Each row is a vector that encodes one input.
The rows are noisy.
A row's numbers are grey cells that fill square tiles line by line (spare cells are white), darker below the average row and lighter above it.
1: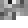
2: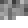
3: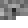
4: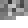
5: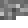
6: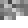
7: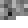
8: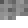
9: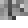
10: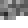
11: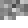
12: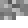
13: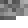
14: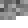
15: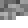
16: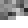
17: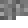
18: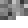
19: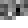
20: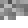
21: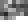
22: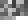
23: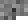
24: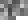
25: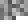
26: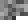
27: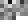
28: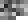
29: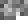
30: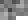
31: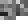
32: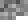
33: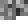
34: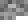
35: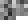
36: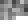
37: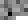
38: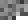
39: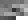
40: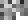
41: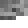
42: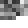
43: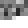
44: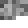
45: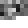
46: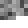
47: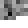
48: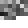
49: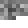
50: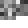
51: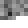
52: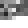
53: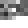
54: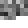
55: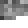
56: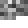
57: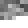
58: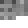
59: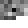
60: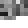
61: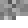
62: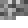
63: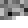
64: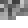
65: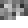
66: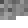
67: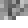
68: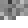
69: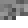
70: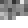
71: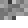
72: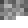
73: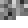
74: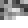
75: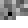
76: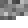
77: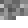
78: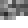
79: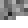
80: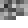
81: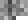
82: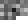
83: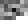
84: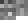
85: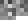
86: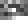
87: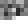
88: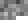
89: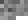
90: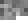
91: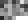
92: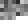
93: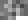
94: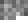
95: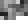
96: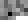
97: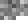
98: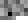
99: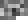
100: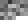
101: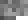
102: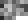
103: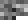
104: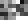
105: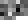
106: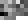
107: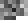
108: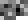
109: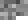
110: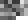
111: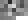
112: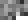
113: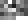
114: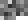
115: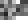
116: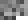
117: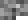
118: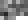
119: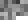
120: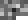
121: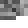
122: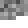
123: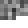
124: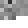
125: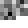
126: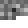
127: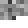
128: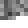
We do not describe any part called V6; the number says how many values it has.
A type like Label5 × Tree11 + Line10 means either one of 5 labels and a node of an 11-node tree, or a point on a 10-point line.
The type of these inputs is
Label5 + Line5 × (Tree7 + Unit) × V6.
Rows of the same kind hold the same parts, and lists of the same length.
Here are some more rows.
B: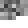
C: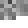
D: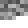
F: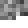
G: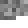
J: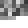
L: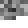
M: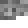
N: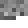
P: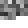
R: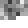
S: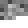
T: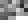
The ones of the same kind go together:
B, C, D, F, G, L, M, N, R, T
J, P
S

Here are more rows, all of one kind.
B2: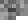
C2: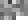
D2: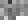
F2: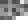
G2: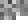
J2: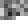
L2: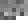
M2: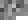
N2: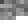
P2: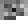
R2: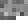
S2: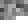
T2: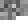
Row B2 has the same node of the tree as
D2, M2, S2 and T2.
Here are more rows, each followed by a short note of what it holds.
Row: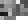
one of 5 labels
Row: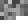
a point on a 5-point line and a value of V6
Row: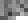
a point on a 5-point line and a value of V6
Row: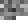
a point on a 5-point line, a node of a 7-node tree and a value of V6
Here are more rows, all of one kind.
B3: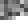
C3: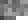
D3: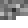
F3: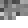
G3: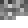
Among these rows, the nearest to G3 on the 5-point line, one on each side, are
D3 and F3.
